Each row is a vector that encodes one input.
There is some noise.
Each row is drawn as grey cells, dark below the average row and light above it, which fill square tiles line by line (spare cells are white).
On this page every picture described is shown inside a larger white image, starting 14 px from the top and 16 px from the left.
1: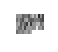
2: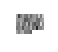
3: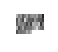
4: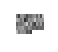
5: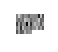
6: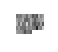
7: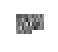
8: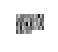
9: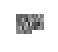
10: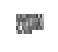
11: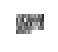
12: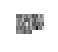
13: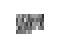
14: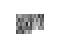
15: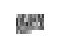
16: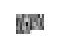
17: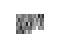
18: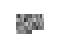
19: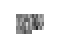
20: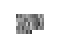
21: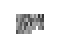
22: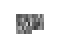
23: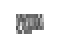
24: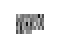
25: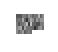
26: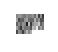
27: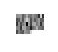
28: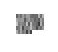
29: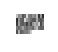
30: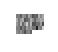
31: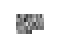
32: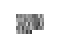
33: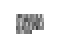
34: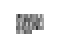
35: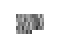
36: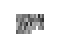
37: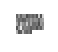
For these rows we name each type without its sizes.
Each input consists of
either a point on a circle, or a label.
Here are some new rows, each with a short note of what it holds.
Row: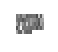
a label
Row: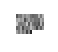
a label
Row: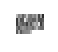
a point on a circle
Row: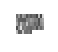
a label
